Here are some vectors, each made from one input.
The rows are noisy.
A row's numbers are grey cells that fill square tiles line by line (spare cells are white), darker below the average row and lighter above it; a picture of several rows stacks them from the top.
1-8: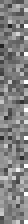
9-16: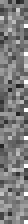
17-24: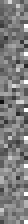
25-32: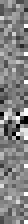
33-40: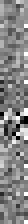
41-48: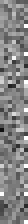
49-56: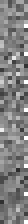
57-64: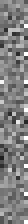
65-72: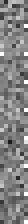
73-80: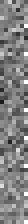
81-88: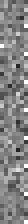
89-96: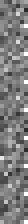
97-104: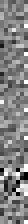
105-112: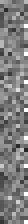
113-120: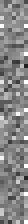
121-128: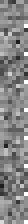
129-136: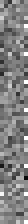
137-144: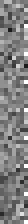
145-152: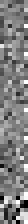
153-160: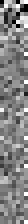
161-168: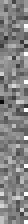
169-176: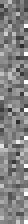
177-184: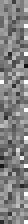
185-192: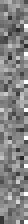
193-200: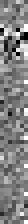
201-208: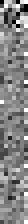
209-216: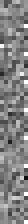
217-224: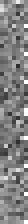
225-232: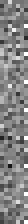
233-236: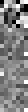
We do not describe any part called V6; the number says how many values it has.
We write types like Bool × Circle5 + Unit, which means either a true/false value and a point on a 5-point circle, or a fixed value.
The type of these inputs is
List2(Line9 × V6).
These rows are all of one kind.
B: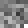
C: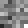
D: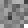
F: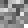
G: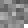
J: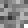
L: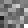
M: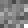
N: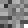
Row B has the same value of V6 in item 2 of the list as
C, G and N.
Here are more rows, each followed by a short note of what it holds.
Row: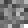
a list of one item
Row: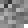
a list of two items
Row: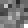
a list of one item
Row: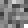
a list of one item
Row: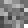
a list of two items
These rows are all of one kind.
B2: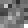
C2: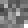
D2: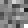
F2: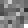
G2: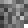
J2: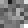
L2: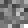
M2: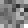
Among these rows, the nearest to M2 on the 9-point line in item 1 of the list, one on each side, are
D2 and L2.
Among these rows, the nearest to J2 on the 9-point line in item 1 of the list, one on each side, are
C2 and L2.
